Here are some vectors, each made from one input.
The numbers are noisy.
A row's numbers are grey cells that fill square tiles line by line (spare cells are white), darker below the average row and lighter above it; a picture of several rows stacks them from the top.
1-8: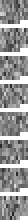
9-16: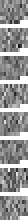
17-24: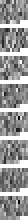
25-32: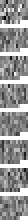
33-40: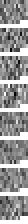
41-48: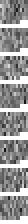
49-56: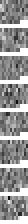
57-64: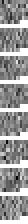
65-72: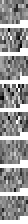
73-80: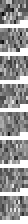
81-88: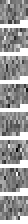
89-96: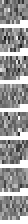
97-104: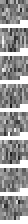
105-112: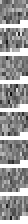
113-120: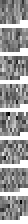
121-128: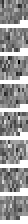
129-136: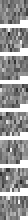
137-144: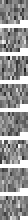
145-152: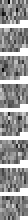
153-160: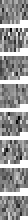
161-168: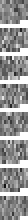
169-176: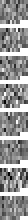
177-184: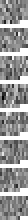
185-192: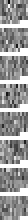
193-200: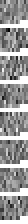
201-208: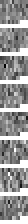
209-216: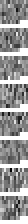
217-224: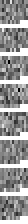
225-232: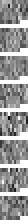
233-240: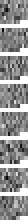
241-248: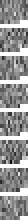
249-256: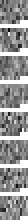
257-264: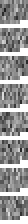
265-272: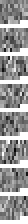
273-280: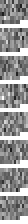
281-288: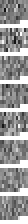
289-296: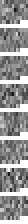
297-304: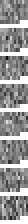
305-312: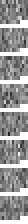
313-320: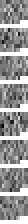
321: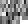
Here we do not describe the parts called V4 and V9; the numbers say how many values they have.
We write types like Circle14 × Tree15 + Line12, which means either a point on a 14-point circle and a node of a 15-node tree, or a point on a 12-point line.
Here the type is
Line5 × (Line7 + V9) × V4.
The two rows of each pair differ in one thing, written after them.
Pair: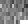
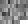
the value of V4
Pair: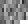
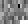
the place on the 5-point line
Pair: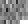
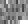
the value of V9
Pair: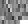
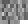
the place on the 5-point line
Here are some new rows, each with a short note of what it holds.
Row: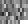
a point on a 5-point line, a point on a 7-point line and a value of V4
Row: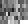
a point on a 5-point line, a point on a 7-point line and a value of V4
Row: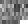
a point on a 5-point line, a value of V4 and a value of V9
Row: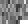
a point on a 5-point line, a value of V4 and a value of V9
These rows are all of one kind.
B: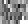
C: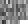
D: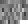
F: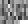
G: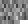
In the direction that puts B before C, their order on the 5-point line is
G, D, F, B, C.
